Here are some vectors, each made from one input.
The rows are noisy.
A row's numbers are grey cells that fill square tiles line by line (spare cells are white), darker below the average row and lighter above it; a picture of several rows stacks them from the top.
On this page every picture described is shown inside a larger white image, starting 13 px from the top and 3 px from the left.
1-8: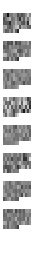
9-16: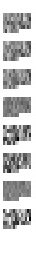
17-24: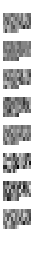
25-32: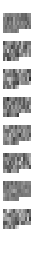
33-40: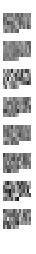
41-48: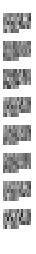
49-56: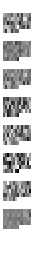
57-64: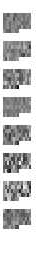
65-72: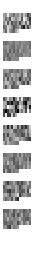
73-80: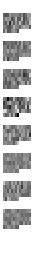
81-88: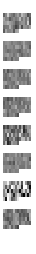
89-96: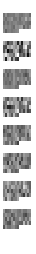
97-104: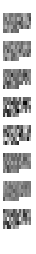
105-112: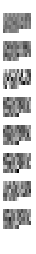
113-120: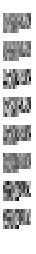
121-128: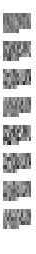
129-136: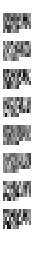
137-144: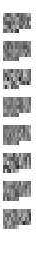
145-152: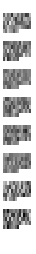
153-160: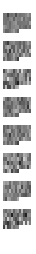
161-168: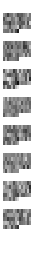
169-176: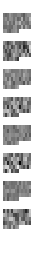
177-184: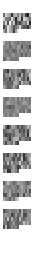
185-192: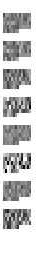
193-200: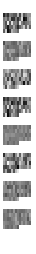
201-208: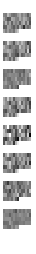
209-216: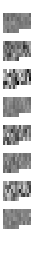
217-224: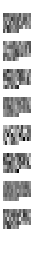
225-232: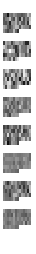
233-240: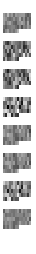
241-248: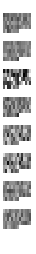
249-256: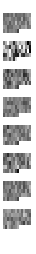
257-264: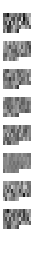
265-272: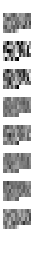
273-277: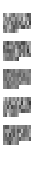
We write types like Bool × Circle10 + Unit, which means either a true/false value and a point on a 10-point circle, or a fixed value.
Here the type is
List2((Circle6 + Unit) × Label5 × Line5).
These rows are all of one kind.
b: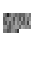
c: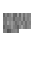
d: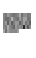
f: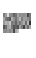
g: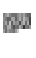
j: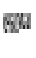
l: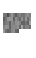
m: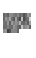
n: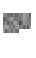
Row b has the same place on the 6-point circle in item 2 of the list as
l and m.
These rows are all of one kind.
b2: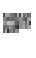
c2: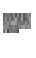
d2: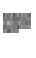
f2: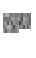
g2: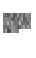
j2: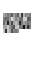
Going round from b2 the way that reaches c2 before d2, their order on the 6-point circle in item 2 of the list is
b2, f2, g2, c2, j2, d2.
